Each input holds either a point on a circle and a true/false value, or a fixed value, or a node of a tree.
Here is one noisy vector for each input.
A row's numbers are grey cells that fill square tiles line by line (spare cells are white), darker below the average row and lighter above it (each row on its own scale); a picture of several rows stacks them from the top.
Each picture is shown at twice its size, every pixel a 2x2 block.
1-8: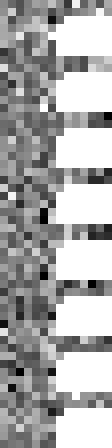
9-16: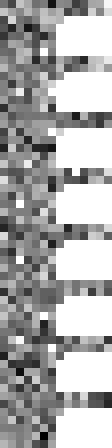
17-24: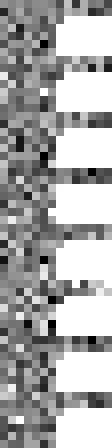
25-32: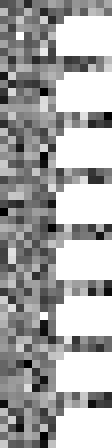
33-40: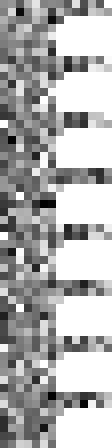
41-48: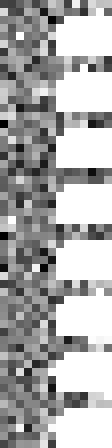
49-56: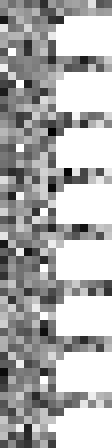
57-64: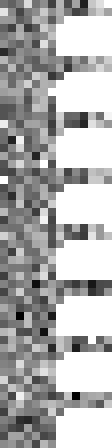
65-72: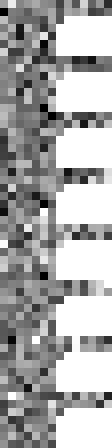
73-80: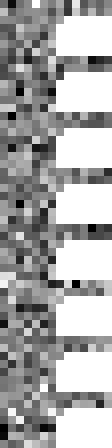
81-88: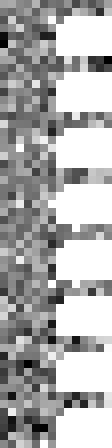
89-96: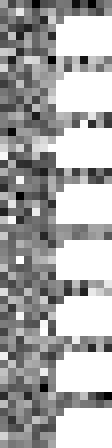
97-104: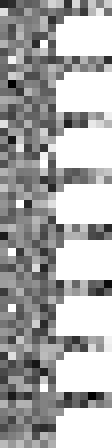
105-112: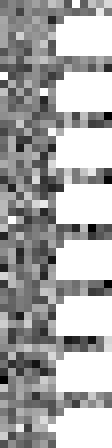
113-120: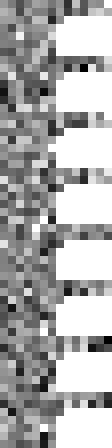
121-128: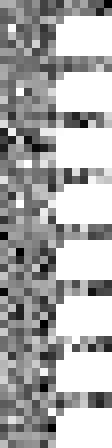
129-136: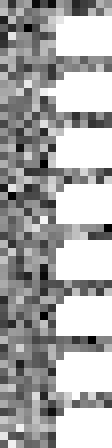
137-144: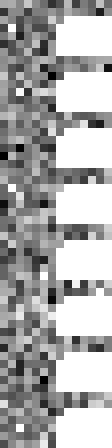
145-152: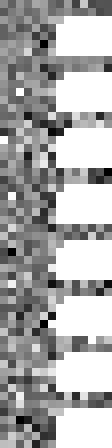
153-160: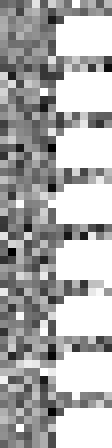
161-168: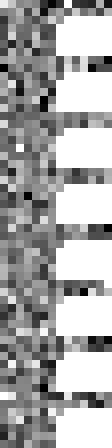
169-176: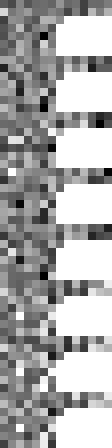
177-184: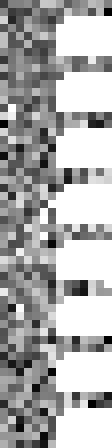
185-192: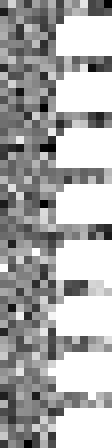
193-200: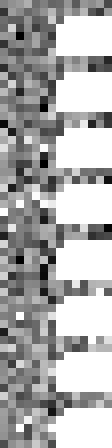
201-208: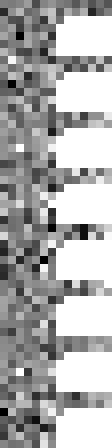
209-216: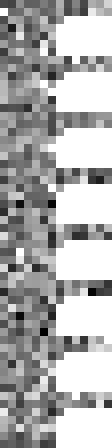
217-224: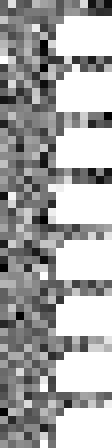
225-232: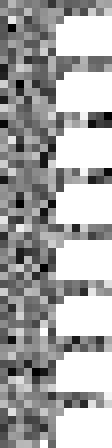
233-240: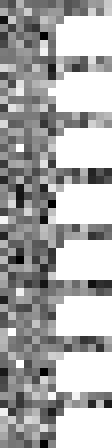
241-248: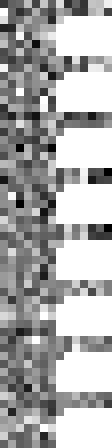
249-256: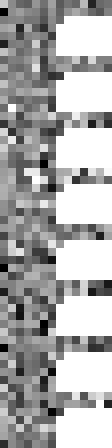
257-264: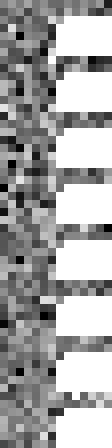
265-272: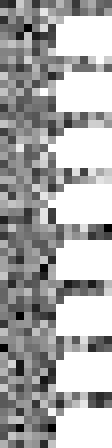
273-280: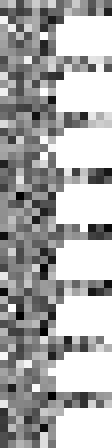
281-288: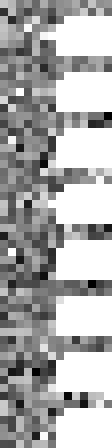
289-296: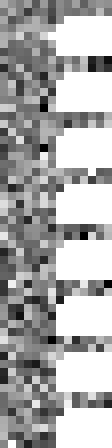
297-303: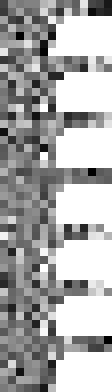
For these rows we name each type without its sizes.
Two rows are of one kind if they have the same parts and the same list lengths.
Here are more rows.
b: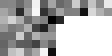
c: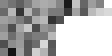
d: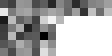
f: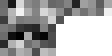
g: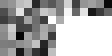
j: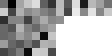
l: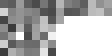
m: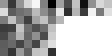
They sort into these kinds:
b, c, l
d, f, g
j, m

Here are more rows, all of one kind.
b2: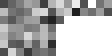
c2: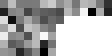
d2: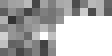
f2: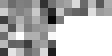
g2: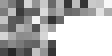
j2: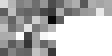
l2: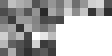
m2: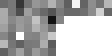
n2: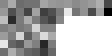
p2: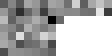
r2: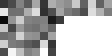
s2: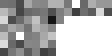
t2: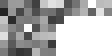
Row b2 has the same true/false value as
f2 and r2.
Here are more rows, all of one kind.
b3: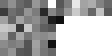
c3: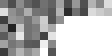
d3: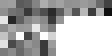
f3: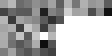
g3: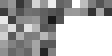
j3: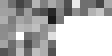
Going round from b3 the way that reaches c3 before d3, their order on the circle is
b3, g3, j3, c3, d3, f3.
